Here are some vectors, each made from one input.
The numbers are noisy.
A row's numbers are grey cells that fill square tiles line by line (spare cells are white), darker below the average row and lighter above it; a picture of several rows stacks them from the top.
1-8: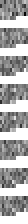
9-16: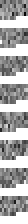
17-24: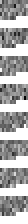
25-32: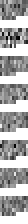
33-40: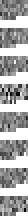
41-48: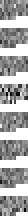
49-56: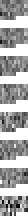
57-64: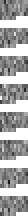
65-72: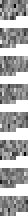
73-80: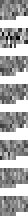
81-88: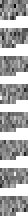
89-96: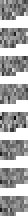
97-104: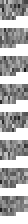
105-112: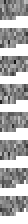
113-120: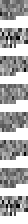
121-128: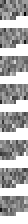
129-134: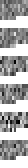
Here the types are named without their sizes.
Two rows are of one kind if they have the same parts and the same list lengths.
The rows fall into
3 kinds.
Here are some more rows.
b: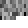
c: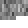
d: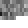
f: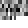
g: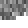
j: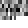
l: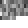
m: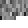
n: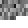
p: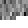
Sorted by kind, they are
b, c, l, m, p
d, g, n
f, j

